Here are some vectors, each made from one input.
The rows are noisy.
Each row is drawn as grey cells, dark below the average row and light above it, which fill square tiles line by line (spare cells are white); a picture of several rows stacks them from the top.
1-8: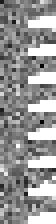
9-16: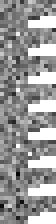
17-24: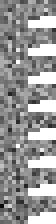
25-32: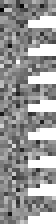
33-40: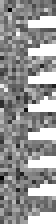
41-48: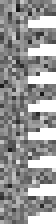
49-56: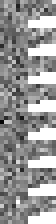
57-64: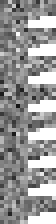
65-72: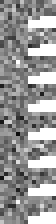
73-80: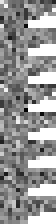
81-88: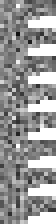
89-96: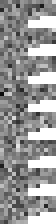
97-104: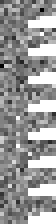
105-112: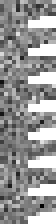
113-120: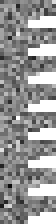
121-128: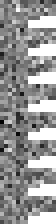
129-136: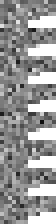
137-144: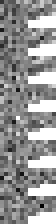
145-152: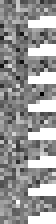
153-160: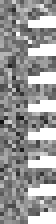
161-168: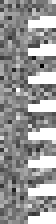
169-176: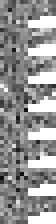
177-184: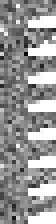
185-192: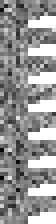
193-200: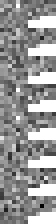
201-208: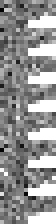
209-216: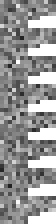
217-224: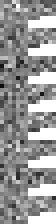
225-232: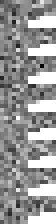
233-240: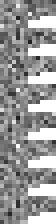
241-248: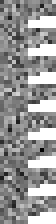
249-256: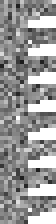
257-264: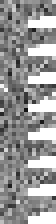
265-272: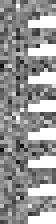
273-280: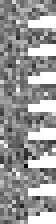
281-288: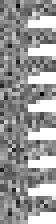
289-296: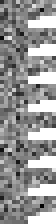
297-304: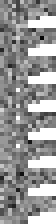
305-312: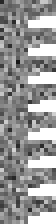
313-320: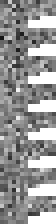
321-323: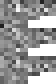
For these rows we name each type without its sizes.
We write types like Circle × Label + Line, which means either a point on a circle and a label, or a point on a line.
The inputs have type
(Bool × Bool × Bool × Bool + Unit) × Circle + List(Line).
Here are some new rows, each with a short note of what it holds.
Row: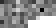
a point on a circle
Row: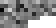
a list of one item
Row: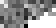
the empty list
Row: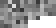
a list of two items
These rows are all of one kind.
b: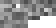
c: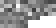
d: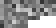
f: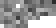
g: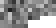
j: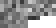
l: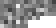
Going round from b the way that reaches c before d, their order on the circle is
b, f, l, g, j, c, d.
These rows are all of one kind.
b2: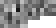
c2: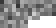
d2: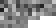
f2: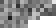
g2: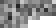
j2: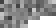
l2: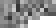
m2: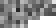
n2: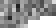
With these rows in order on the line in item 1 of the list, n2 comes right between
g2 and l2.
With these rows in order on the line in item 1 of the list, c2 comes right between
f2 and j2.
